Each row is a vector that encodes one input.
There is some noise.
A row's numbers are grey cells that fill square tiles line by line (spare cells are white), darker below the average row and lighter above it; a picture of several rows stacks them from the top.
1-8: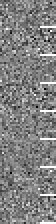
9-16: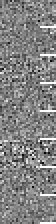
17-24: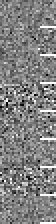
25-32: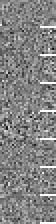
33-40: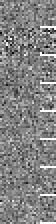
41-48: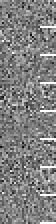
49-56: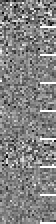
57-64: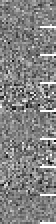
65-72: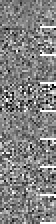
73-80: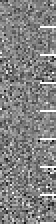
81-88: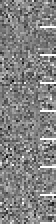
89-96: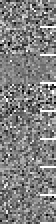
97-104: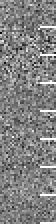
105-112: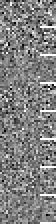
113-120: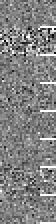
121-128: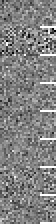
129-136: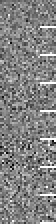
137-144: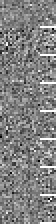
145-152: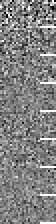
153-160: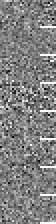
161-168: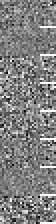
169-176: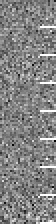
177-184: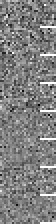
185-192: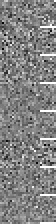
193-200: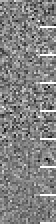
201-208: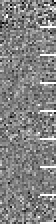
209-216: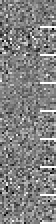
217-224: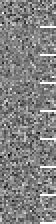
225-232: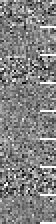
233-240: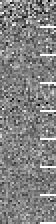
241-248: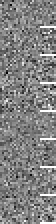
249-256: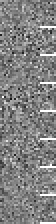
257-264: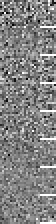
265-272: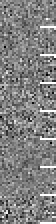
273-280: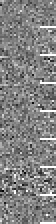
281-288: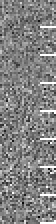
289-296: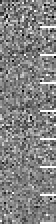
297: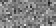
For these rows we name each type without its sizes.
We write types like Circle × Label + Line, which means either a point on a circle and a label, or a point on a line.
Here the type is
Circle × Label × Label × (Label + Line).
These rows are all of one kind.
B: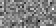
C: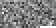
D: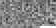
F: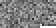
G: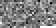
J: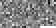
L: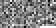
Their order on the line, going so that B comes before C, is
F, J, G, D, B, L, C.
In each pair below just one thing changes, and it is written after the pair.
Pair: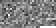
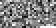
the place on the circle
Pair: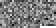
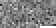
the place on the line
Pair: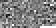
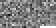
the place on the line
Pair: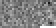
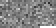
the place on the circle
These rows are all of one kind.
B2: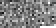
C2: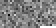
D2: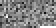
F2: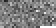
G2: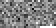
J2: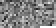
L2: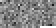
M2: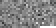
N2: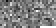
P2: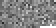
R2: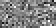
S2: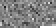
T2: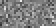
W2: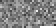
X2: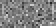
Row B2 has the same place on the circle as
G2, M2, P2 and R2.
